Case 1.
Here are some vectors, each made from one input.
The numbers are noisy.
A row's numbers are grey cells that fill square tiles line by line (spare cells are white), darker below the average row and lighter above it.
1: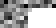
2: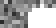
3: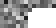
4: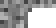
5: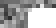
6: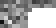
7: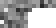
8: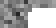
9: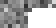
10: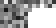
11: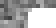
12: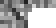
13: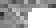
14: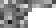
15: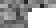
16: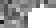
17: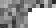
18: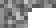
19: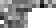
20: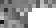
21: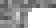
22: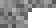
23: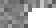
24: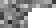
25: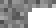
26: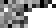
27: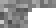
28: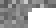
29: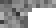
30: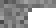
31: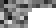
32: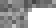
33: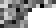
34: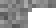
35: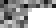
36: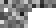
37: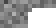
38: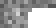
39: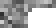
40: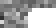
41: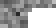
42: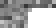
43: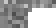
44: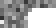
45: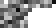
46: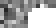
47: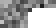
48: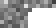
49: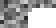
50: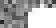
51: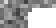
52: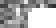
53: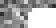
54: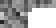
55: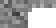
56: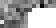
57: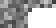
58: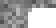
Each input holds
either a point on a 5-point line, or a node of an 8-node tree.
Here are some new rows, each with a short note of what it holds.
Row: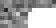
a point on a 5-point line
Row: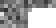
a point on a 5-point line
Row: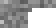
a node of an 8-node tree
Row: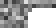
a node of an 8-node tree
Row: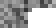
a node of an 8-node tree
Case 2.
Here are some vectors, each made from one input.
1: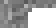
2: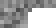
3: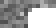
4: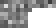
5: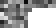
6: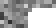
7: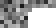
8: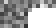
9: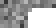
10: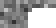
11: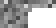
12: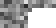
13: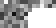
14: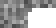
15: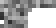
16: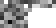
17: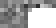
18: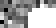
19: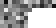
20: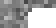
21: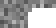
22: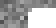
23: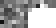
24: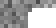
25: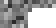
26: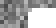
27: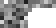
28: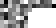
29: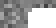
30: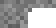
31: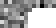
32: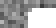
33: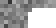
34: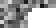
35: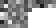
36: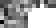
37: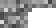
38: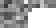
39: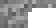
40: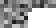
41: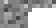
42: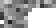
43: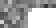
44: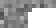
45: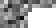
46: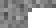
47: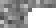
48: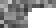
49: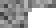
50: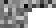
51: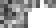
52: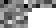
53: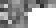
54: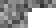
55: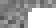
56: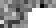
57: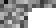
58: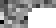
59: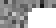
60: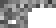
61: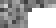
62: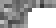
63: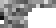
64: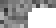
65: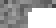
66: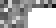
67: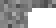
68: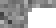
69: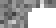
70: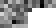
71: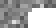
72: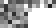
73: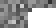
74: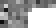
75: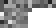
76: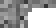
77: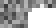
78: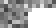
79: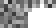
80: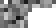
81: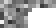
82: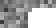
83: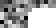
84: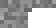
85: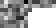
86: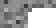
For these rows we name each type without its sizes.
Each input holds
a list of points on a line.
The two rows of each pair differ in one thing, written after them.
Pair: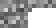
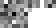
the place on the line in item 2 of the list
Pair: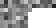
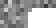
the place on the line in item 2 of the list
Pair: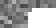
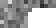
the place on the line in item 1 of the list
